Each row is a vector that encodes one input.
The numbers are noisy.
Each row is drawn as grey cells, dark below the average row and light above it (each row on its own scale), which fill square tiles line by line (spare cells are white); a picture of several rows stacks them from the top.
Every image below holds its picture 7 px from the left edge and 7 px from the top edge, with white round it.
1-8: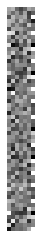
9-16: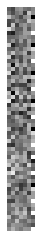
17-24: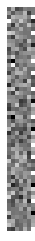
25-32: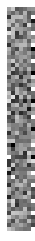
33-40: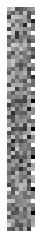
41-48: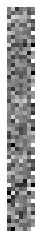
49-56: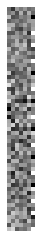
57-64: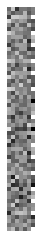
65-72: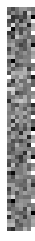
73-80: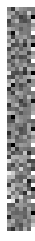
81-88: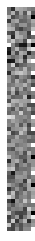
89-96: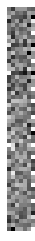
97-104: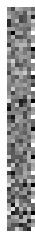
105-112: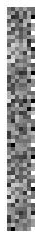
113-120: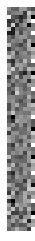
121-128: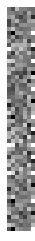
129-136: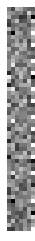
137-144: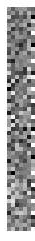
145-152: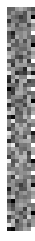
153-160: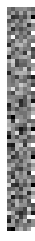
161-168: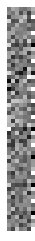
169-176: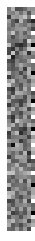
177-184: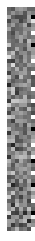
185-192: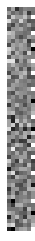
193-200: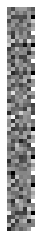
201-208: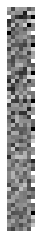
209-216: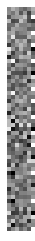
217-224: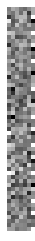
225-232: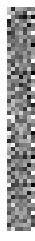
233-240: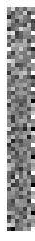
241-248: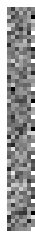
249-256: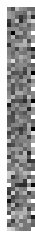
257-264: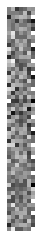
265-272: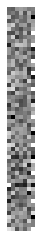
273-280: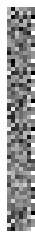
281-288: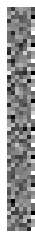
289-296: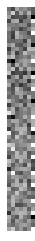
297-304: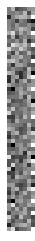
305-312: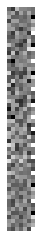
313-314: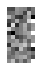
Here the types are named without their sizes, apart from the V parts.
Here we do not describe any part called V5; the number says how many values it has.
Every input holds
either a point on each of three lines, or two values of V5.
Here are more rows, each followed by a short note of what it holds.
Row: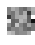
two values of V5
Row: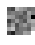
a point on each of three lines
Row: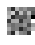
a point on each of three lines
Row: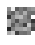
two values of V5
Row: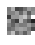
two values of V5
